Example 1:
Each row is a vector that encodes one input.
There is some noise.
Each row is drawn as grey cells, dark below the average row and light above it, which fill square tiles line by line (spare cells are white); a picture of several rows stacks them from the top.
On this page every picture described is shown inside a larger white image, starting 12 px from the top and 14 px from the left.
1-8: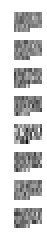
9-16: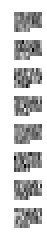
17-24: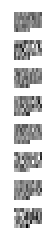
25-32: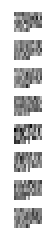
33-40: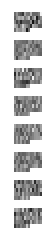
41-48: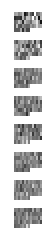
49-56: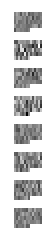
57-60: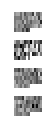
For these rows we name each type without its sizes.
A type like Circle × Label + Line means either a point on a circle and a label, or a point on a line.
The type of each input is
(Bool × Bool × Bool + Unit) × Line.
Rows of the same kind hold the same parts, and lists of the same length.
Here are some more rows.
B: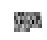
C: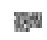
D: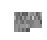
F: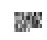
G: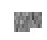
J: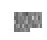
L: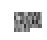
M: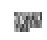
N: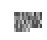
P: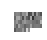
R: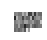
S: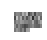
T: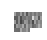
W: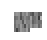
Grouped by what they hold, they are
B, C, D, J, N, T
F, G, L, M, P, R, S, W

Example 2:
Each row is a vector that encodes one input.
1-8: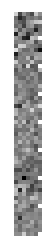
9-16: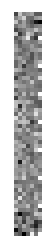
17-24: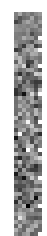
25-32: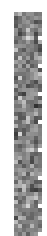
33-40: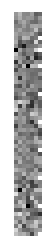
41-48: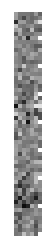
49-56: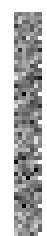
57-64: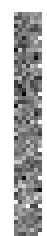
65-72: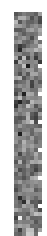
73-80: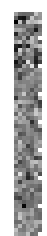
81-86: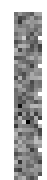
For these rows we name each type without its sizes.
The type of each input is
(Bool × Bool × Bool + Unit) × Circle.
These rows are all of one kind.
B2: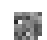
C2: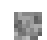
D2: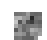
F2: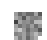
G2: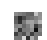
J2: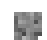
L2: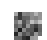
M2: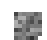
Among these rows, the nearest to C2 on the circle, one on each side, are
G2 and J2.
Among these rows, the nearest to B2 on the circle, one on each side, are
F2 and J2.
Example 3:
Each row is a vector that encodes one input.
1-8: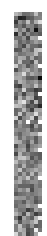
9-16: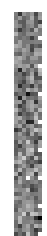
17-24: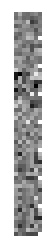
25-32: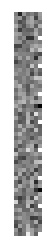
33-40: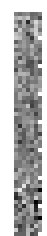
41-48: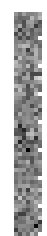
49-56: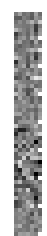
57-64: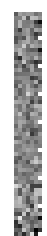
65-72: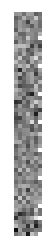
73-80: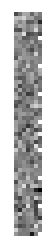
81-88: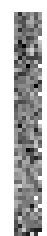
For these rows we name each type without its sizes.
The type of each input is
Bool × Bool × Bool + Line.
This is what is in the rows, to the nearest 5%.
About 35% of them hold a point on a line. The rest hold three true/false values.
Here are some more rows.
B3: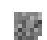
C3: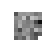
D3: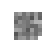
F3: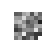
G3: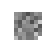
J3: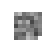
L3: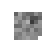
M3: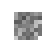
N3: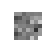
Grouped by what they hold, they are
B3, C3, F3
D3, G3, J3, L3, M3, N3

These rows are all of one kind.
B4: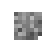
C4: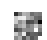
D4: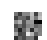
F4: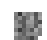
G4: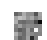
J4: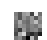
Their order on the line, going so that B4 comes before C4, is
D4, F4, G4, B4, C4, J4.
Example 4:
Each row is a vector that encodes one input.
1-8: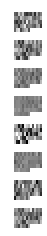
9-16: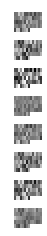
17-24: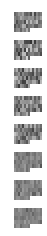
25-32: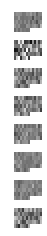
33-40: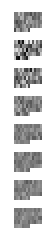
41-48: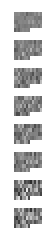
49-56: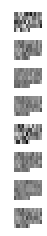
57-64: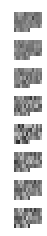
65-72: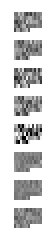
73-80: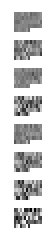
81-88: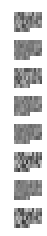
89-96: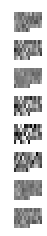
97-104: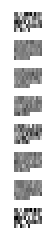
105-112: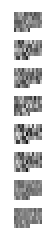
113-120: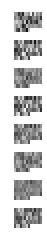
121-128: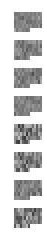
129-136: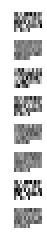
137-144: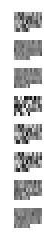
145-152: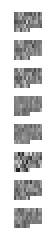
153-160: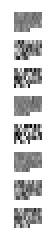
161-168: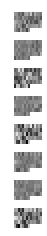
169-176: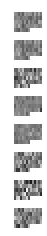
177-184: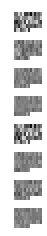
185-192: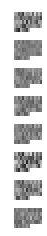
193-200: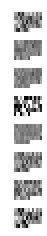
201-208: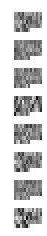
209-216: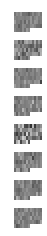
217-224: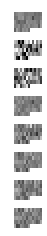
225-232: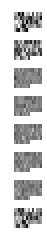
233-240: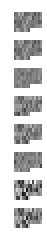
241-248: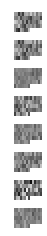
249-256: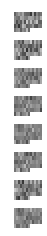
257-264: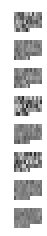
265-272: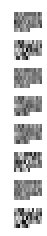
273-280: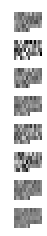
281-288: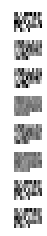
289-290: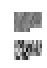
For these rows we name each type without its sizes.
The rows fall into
2 kinds.
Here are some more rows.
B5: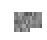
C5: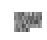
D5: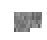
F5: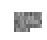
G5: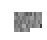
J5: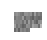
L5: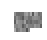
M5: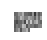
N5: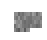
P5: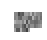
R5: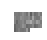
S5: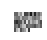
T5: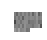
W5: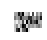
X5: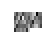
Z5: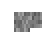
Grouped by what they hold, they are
B5, C5, D5, F5, G5, J5, L5, M5, N5, P5, R5, S5, T5, W5, Z5
X5

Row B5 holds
a node of each of two trees.
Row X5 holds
a fixed value.
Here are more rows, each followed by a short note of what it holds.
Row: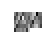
a fixed value
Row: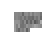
a node of each of two trees
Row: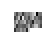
a fixed value
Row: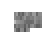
a node of each of two trees
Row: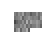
a node of each of two trees
